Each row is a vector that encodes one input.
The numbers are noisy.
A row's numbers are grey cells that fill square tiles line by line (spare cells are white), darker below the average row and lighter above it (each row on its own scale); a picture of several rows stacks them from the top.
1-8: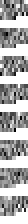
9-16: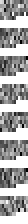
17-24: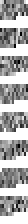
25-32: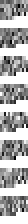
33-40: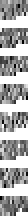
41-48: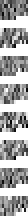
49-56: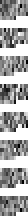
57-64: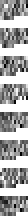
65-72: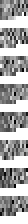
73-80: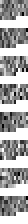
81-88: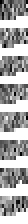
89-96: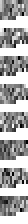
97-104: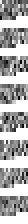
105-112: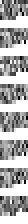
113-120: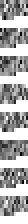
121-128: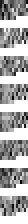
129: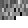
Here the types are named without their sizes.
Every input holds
either a node of a tree, or a list of points on a line.
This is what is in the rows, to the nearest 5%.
About 30% of them hold a node of a tree. The rest are lists of points on a line.
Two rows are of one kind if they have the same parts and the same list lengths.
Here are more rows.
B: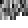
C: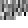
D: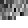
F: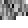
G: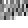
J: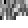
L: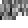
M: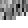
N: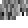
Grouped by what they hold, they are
B
C, G, M
D
F, J, L, N

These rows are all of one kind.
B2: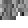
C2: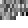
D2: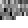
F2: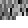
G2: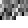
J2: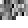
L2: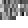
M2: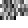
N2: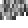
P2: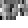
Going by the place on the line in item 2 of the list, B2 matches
G2 and M2.
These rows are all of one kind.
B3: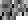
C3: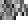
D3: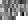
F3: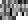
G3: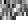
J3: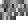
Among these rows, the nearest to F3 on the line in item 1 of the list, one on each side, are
B3 and D3.
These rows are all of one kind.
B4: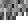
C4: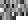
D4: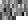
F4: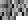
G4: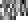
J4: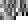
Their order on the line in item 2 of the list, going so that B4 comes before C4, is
B4, C4, F4, D4, G4, J4.
